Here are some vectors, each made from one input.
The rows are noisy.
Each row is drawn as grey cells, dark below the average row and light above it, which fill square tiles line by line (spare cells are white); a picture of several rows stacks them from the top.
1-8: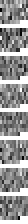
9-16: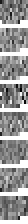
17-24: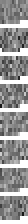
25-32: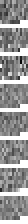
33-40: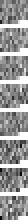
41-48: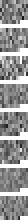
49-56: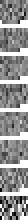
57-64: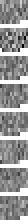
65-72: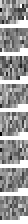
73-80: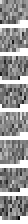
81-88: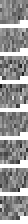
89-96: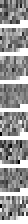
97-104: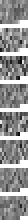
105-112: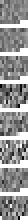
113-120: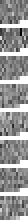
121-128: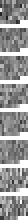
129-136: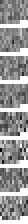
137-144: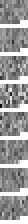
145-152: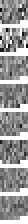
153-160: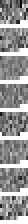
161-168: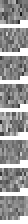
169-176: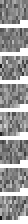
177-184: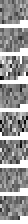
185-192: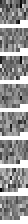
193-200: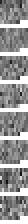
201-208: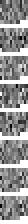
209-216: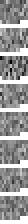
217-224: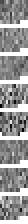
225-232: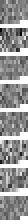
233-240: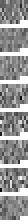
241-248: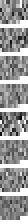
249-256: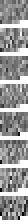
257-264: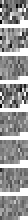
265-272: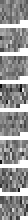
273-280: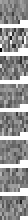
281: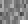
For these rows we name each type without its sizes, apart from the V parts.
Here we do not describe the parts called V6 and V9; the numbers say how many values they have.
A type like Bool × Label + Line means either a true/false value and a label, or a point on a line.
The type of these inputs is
Bool × Bool × Bool + Label + (Line + V6) × V9.
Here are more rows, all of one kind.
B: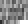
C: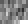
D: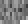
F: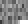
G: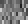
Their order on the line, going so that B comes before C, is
B, F, C, D, G.
